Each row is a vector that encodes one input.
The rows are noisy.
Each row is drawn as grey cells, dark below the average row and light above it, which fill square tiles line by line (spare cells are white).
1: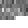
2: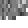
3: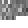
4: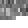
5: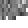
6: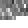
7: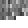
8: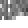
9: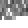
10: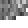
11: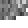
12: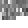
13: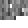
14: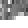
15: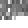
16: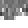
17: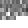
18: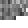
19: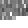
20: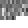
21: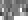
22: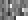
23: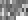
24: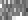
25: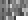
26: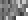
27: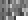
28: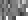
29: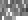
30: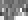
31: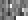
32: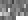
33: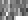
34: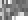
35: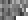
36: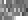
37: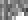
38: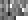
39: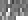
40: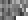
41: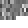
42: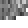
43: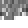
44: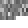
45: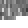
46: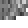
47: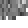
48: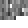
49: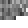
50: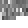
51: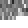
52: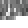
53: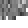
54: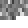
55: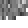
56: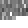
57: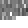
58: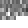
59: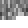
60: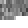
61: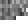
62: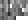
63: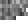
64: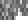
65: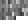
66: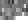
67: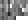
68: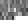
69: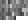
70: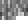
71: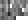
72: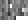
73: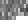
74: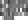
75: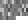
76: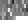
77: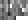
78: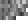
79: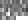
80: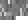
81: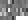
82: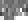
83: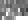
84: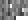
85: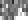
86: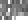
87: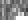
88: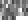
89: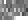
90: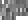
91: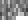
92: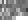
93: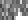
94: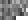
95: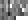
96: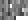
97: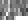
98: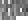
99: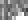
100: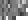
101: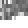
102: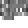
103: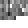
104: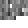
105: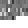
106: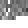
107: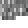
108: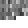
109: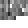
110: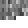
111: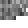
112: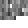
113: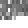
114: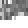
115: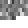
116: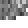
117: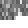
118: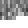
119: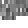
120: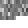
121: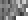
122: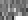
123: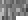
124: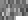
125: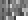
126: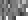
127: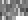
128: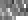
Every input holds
either two labels (each one of 9), or a point on a 6-point line.
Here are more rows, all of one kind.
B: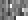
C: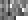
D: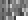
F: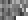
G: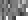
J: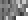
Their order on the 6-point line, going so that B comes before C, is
G, J, F, D, B, C.
